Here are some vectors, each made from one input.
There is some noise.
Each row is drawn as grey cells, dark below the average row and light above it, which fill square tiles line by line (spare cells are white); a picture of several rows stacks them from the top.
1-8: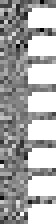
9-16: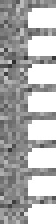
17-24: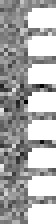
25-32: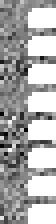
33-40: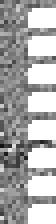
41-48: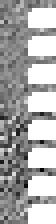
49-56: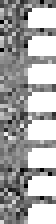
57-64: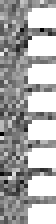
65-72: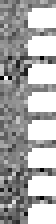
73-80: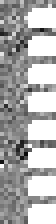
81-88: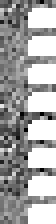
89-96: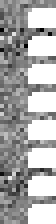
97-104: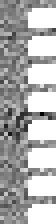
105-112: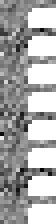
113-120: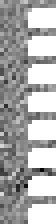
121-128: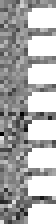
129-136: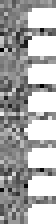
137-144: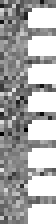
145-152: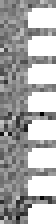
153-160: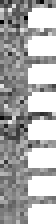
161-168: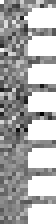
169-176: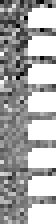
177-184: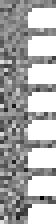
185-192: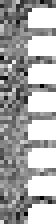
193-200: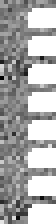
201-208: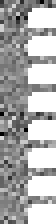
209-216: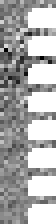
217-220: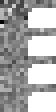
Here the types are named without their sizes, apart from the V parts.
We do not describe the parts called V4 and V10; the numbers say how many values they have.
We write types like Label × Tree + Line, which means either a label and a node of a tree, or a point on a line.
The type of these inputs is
(Bool × V10 + V4) × Label + Line.
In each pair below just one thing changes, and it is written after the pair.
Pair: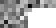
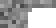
the label
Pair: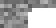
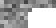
the true/false value
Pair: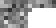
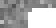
the label
